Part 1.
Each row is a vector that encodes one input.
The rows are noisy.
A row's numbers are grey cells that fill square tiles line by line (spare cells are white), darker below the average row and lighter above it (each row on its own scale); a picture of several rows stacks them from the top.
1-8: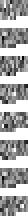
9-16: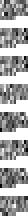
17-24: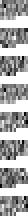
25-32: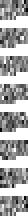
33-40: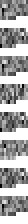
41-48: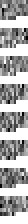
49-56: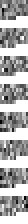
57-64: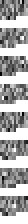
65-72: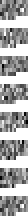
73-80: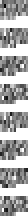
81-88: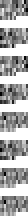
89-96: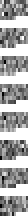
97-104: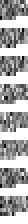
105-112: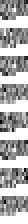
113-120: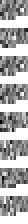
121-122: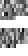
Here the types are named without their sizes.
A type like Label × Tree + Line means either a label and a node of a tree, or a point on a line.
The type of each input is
Label.
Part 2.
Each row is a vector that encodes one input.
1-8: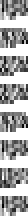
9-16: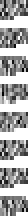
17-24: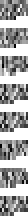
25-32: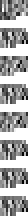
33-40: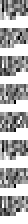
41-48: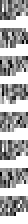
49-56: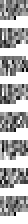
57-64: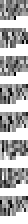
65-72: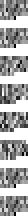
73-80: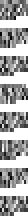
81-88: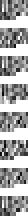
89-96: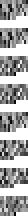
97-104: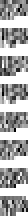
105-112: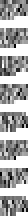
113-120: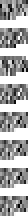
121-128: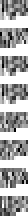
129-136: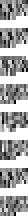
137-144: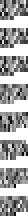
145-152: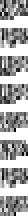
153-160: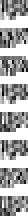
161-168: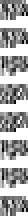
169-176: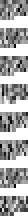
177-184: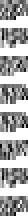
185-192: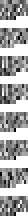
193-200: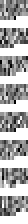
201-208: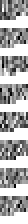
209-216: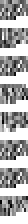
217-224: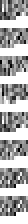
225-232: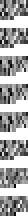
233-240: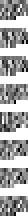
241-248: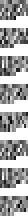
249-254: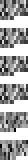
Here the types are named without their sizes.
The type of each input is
Bool × Bool × Bool.
